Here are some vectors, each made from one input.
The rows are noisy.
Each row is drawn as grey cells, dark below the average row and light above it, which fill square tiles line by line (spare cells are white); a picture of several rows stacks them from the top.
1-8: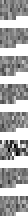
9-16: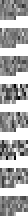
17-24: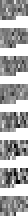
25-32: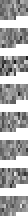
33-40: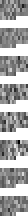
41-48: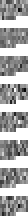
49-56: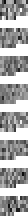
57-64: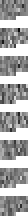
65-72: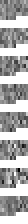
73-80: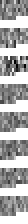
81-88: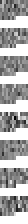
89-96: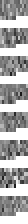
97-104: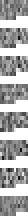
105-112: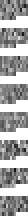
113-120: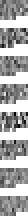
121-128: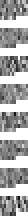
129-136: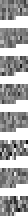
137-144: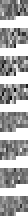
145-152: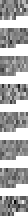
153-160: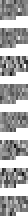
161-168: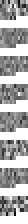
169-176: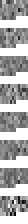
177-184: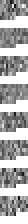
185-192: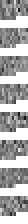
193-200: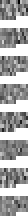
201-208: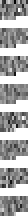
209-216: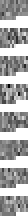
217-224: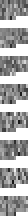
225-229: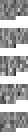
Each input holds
a list of up to two points on a 6-point line.
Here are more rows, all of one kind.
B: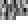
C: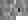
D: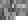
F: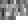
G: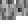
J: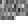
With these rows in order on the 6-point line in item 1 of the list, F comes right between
C and D.
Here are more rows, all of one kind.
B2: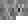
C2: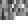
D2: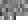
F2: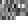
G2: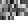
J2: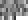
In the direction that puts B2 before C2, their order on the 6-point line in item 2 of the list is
B2, F2, G2, D2, C2, J2.
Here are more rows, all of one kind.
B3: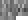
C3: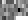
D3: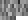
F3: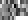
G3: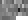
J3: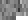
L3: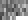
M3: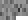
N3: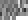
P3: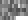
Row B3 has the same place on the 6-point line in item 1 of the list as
C3, G3, M3 and P3.
